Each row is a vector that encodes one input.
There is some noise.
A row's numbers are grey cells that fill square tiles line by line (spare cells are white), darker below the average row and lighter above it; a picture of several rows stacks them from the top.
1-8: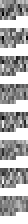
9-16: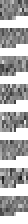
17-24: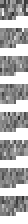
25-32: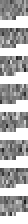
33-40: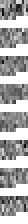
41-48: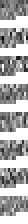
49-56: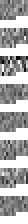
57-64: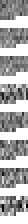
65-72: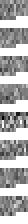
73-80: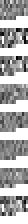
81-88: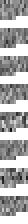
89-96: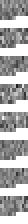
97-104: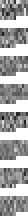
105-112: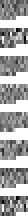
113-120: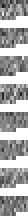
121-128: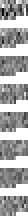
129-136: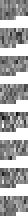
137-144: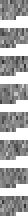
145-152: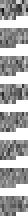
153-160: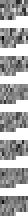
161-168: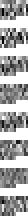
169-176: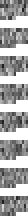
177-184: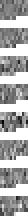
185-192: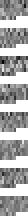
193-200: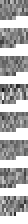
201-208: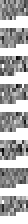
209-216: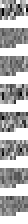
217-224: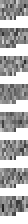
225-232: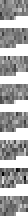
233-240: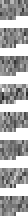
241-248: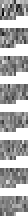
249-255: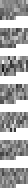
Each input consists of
a point on each of three 7-point lines, together with either a point on an 8-point circle, or a fixed value.
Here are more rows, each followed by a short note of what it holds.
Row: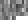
a point on each of three 7-point lines
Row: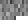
a point on each of three 7-point lines
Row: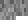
a point on each of three 7-point lines
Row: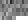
a point on each of three 7-point lines
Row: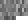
a point on each of three 7-point lines
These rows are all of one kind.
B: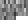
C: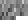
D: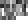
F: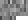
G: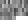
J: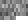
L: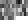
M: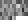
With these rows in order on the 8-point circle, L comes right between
C and J.
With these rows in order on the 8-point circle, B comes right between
D and G.
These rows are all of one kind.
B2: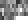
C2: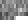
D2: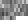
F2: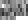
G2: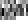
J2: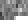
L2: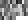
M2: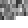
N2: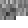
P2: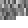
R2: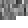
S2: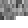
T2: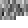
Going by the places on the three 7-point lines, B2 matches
J2, M2 and S2.
